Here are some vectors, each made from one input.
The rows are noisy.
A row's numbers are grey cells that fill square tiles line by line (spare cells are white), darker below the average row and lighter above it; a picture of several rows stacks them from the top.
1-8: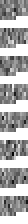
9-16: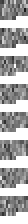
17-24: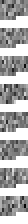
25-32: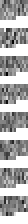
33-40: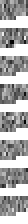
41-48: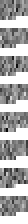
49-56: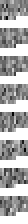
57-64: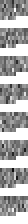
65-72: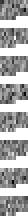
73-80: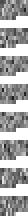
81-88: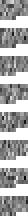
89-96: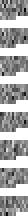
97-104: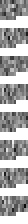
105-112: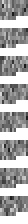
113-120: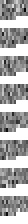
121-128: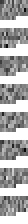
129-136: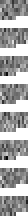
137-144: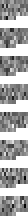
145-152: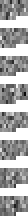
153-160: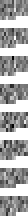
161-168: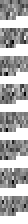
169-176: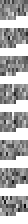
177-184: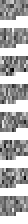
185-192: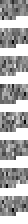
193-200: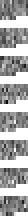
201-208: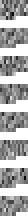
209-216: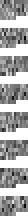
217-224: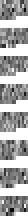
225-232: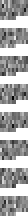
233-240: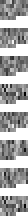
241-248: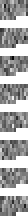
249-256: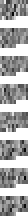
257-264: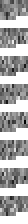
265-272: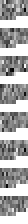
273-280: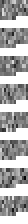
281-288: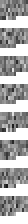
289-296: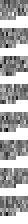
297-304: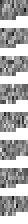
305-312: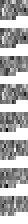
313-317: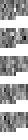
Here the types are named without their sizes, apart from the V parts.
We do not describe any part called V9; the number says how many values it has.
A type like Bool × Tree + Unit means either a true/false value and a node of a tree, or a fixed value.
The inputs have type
Circle × Circle + Label × List(V9).
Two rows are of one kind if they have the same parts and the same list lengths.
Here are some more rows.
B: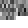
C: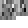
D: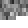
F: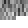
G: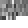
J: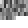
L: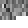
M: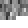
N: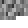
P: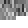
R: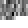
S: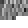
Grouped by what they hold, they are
B, C, J, R
D, S
F, G, M, P
L, N

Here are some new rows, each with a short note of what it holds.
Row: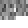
a label, together with a list of one item
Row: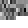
a point on each of two circles
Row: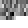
a point on each of two circles
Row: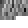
a label, together with a list of two items
